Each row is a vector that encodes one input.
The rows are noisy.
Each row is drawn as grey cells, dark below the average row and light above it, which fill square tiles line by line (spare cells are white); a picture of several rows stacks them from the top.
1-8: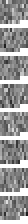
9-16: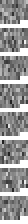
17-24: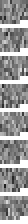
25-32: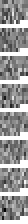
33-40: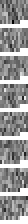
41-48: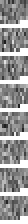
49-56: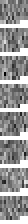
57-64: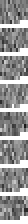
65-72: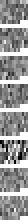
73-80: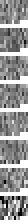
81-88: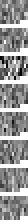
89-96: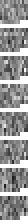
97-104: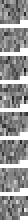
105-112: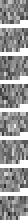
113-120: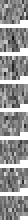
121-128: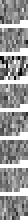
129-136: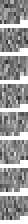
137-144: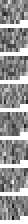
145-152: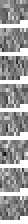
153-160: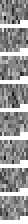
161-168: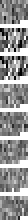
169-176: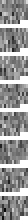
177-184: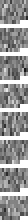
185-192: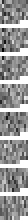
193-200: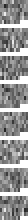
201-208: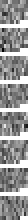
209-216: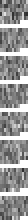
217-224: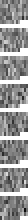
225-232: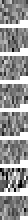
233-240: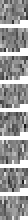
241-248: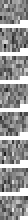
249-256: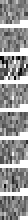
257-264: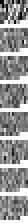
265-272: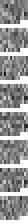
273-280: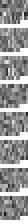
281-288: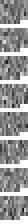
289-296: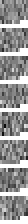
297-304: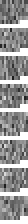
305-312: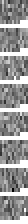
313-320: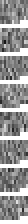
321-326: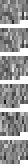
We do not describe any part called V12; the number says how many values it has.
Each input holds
a list of up to two items, each a true/false value and a value of V12.
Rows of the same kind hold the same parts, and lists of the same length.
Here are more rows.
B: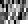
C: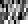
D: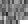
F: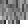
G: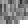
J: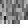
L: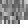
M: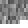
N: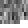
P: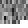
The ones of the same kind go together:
B, C
D, G, M
F, J, L, N, P

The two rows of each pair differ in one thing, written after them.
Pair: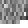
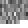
the value of V12 in item 1 of the list
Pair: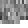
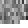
the true/false value in item 2 of the list
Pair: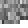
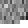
the value of V12 in item 1 of the list
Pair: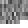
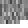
the value of V12 in item 2 of the list
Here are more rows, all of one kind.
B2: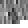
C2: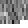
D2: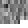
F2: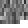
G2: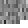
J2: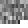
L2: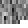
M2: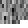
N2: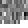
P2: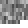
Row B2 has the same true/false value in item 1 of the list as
C2, F2 and G2.
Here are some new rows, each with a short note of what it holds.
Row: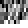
the empty list
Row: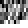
the empty list
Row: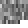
a list of one item
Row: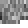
a list of two items
